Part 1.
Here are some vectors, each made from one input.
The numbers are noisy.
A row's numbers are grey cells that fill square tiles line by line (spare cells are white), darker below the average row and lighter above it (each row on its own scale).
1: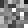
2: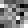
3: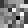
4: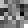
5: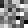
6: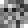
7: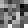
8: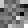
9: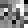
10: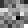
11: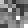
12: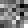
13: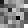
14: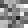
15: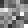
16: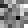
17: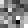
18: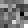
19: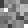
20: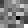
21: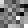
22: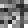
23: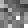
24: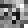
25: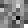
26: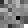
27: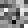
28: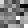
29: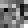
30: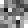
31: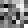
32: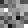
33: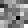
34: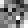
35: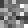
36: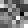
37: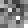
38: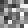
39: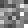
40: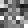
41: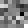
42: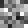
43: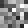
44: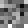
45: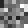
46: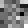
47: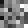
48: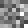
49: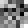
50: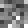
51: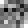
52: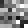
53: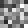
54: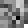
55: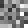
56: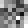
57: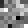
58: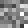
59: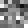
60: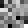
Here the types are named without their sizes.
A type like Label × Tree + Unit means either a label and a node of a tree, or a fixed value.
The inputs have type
Bool × Label.
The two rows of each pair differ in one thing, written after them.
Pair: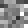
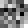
the true/false value
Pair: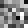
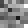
the label
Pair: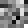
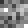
the label
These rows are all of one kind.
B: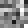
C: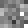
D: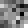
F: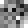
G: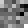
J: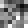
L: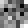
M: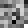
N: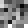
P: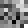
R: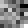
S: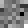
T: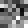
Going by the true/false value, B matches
C, M and P.
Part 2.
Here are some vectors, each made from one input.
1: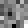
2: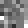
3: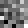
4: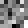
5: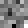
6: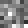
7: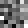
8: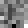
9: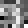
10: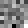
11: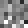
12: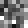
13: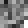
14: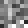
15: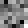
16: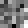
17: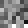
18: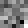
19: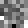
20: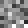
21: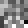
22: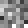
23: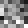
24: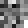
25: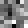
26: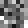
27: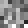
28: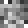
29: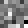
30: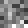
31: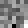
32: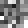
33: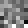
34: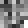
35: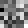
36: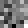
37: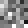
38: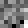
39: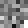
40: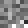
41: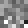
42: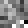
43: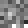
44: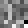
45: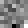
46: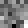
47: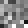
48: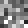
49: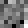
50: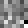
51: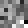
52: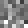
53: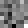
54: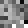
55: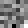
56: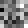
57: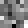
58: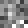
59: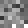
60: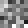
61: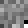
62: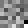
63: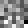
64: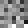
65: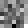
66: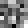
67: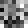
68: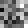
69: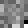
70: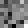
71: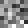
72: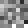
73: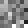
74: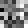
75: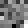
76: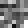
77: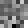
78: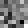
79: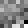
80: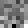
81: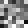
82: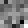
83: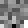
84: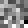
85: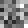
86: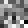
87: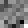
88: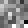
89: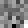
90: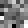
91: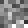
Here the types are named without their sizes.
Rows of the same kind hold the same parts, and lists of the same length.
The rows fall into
2 kinds.
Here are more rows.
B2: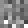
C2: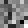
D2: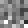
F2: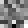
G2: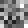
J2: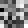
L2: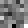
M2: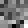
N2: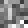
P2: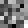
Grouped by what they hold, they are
B2, C2, D2, F2, L2, M2, N2, P2
G2, J2

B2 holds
a label and a true/false value.
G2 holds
a fixed value.
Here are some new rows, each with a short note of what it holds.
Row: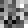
a fixed value
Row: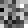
a fixed value
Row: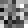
a fixed value
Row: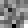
a label and a true/false value
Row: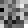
a fixed value
